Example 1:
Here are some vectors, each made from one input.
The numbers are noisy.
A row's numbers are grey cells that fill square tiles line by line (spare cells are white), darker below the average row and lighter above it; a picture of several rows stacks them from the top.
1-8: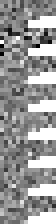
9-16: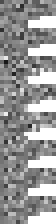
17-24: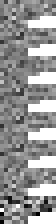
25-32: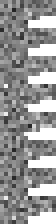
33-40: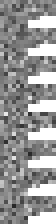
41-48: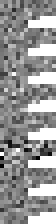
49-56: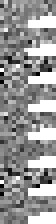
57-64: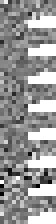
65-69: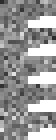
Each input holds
a list of up to two points on a 7-point line.
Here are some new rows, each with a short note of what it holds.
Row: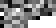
the empty list
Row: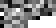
the empty list
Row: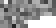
a list of two items
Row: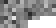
a list of two items
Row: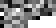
the empty list
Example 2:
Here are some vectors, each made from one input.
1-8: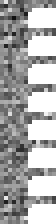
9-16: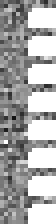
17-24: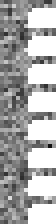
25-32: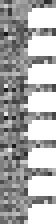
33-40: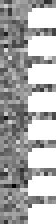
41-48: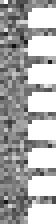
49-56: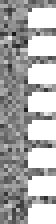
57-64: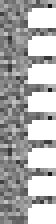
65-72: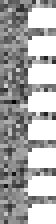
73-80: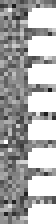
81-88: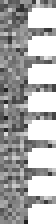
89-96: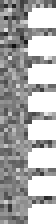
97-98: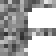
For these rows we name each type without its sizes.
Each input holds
either a node of a tree, or four true/false values.
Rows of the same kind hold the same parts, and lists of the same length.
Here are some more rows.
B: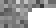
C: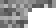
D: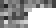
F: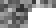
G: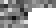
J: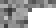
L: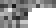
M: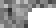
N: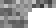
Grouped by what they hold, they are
B, C, J, M, N
D, F, G, L

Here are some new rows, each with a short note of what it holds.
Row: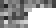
a node of a tree
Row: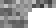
four true/false values
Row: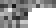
a node of a tree
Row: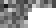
a node of a tree
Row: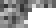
a node of a tree
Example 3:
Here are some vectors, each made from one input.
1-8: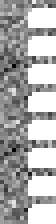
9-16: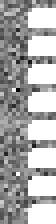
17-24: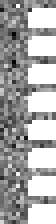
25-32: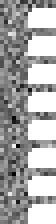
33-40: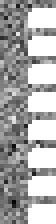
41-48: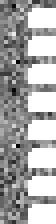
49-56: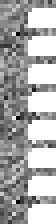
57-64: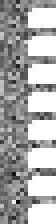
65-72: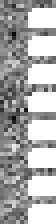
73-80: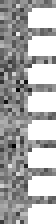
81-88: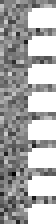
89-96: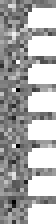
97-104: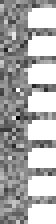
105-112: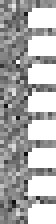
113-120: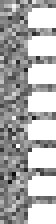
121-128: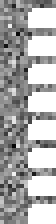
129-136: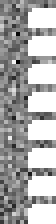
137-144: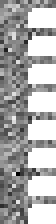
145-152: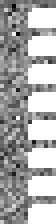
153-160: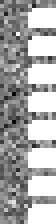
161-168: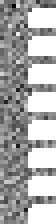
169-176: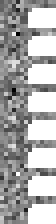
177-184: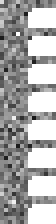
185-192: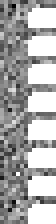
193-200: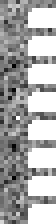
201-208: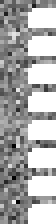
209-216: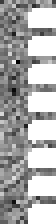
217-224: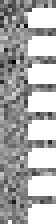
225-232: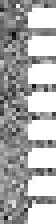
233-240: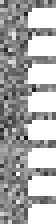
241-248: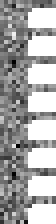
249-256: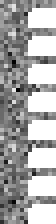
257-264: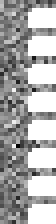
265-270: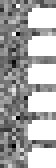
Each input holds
a node of a 12-node tree, together with either a fixed value, or four true/false values.
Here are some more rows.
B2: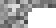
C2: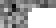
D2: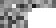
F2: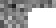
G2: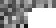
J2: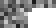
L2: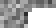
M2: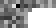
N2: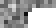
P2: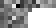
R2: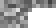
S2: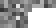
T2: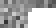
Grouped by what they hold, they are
B2, C2, F2, L2, N2, R2, S2, T2
D2, G2, J2, M2, P2

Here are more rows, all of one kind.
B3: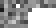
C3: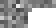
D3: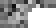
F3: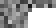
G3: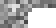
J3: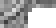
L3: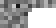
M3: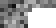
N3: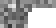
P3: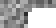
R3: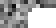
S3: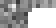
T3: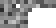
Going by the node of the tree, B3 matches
D3, R3 and T3.
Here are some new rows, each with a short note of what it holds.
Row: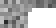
a node of a 12-node tree and four true/false values
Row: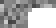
a node of a 12-node tree
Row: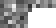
a node of a 12-node tree and four true/false values
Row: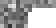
a node of a 12-node tree and four true/false values
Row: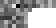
a node of a 12-node tree
